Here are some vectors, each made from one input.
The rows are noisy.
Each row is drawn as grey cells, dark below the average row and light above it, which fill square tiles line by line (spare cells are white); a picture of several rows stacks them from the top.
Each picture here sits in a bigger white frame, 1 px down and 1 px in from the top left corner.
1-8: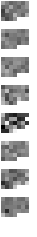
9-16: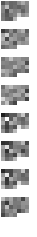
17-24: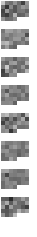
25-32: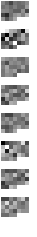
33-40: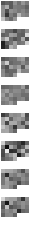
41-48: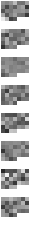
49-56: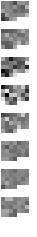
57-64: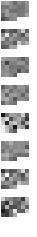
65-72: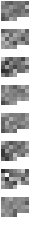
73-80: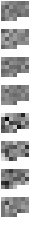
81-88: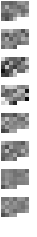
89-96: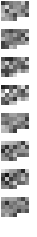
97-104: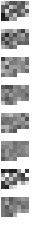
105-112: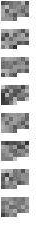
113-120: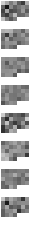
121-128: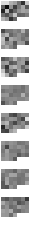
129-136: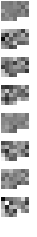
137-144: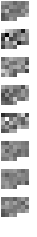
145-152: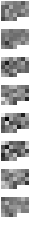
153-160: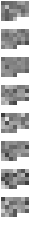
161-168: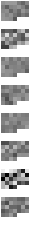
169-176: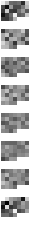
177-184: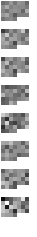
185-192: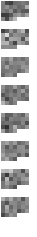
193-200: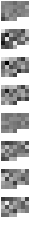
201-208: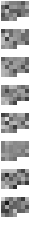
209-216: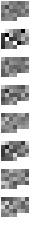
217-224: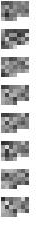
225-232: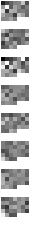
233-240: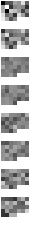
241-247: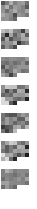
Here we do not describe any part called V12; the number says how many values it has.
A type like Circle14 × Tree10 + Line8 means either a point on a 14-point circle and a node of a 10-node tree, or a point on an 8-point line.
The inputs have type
List2(Bool × V12).
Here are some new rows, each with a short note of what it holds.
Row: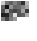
a list of one item
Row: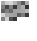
a list of two items
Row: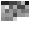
the empty list
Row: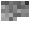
the empty list
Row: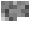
a list of one item
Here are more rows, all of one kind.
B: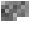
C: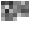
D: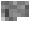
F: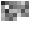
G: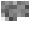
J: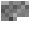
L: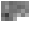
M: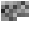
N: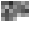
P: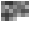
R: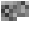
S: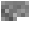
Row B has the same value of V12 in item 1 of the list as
M and P.
